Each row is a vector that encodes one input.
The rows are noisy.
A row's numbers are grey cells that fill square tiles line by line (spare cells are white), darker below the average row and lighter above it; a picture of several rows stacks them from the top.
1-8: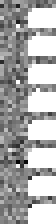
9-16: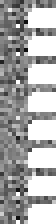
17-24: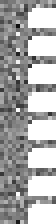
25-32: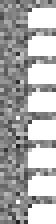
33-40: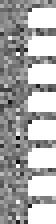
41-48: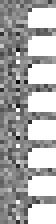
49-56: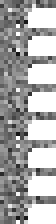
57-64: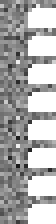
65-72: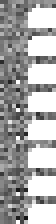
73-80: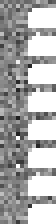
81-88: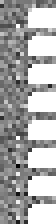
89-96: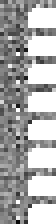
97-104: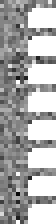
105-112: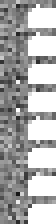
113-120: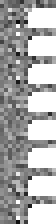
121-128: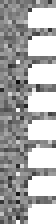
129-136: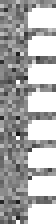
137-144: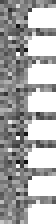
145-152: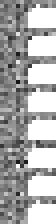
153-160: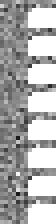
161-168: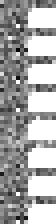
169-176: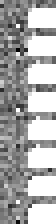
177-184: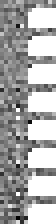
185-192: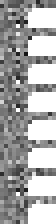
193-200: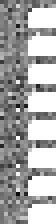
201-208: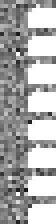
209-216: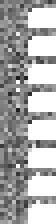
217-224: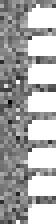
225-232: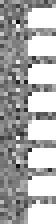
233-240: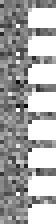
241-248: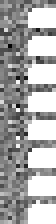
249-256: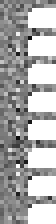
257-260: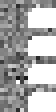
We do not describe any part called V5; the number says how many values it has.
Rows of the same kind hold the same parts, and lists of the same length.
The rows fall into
4 kinds.
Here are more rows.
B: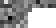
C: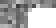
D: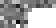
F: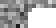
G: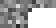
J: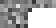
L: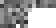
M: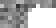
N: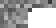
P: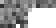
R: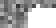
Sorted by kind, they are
B
C, F, M, R
D, L, P
G, J, N

